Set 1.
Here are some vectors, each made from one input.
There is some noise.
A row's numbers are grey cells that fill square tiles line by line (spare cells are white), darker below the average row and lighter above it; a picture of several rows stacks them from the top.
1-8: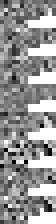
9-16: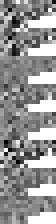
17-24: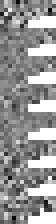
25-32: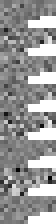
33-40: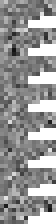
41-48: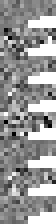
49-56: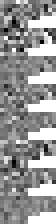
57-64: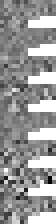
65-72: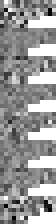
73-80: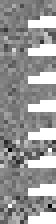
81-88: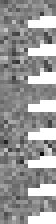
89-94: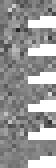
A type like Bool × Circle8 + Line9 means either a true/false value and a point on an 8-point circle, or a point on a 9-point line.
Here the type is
(Circle10 + Unit) × Line4.
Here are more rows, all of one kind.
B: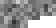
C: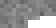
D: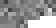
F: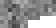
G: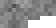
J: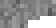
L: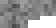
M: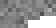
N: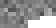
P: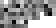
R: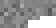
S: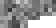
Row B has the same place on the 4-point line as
C and N.
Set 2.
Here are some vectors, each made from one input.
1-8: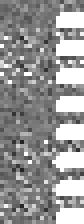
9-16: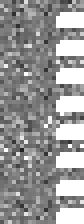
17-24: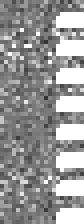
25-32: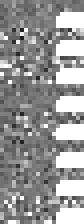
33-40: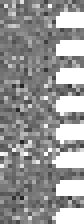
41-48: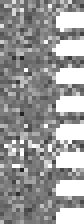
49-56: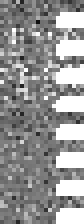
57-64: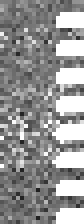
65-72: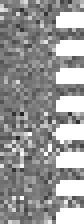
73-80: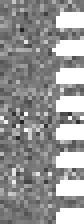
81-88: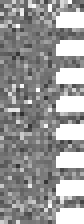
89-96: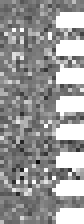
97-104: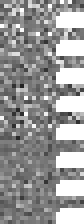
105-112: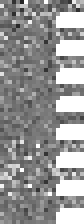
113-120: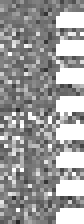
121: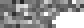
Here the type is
Bool × Bool × Bool × Bool × Label8 + Unit.
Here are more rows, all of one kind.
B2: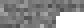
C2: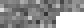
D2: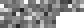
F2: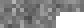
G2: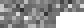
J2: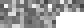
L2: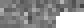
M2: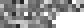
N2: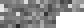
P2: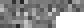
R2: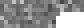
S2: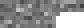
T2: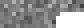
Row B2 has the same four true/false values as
C2, D2, F2 and N2.
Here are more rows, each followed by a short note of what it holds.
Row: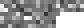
one of 8 labels and four true/false values
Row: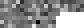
a fixed value
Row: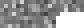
one of 8 labels and four true/false values
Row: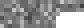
one of 8 labels and four true/false values
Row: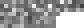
one of 8 labels and four true/false values
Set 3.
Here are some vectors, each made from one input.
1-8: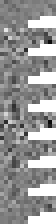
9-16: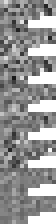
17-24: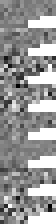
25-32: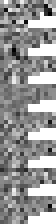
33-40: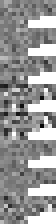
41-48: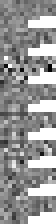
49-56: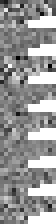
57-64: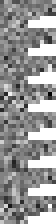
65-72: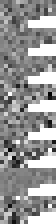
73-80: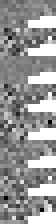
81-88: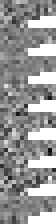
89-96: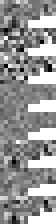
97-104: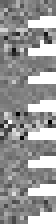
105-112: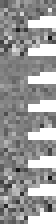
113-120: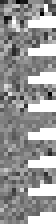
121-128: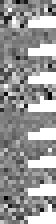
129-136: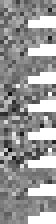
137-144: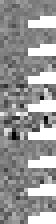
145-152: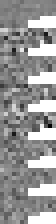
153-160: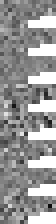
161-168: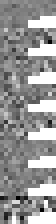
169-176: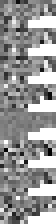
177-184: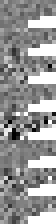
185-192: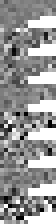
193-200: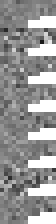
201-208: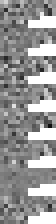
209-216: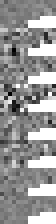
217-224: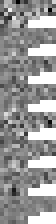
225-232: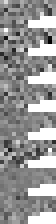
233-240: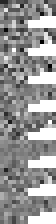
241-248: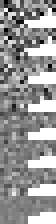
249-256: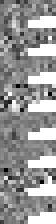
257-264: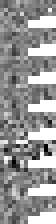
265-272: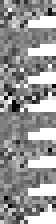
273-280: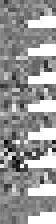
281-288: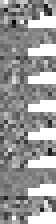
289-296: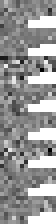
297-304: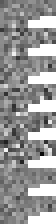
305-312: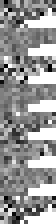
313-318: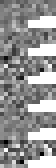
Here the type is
Circle9 + Circle10.
